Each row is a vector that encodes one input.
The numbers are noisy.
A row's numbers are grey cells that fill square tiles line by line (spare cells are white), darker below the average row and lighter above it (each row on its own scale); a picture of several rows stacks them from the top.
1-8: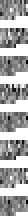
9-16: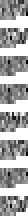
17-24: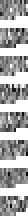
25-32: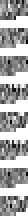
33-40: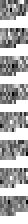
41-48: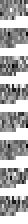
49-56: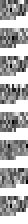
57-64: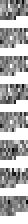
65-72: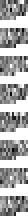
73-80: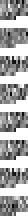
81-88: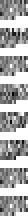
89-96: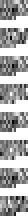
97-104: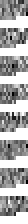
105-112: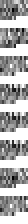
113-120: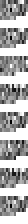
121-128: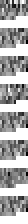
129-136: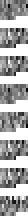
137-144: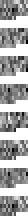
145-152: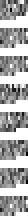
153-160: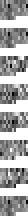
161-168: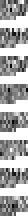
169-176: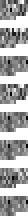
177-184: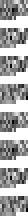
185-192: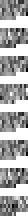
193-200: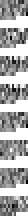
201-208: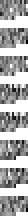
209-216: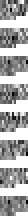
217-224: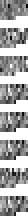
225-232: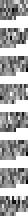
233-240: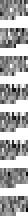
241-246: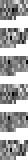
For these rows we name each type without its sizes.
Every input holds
a label.
